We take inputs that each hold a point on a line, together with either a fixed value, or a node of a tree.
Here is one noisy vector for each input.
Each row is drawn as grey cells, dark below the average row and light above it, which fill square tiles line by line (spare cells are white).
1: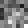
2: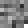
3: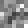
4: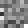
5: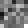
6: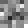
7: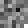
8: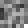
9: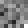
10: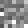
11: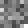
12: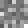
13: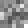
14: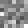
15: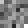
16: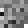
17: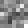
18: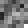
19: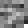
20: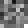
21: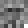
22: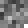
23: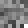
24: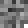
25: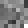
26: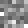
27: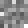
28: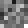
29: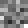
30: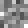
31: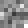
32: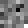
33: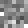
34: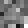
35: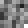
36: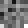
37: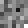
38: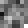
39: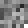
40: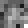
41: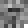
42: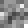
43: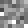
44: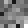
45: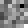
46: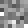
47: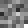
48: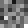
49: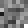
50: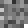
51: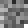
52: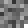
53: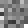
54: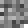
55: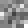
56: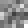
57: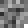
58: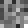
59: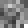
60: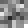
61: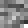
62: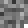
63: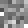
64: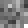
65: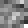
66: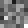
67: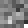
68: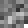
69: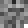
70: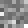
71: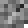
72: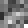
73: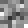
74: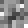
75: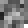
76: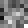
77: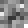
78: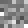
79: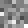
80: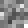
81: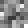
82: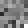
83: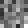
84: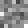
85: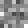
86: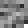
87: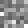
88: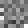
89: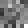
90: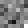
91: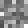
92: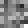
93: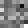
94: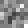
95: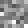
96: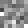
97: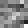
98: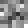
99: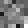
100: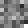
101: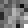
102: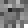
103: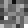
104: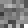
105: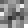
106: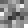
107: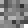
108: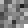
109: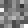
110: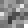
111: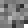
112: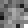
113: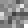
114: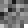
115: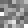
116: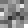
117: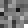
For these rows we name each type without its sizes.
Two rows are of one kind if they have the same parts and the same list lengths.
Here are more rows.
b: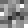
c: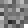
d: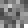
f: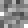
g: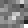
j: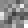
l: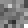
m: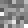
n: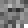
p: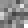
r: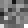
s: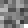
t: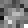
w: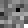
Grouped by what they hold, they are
b, f, j, m, p
c, d, g, l, n, r, s, t, w

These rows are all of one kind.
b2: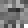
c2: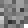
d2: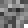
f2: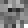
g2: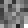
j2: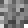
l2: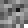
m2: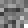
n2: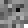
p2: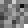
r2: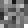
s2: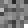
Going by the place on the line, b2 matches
d2, g2, j2 and r2.
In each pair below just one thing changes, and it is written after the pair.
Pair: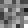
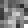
the place on the line
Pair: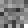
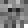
the place on the line
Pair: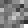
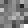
the place on the line
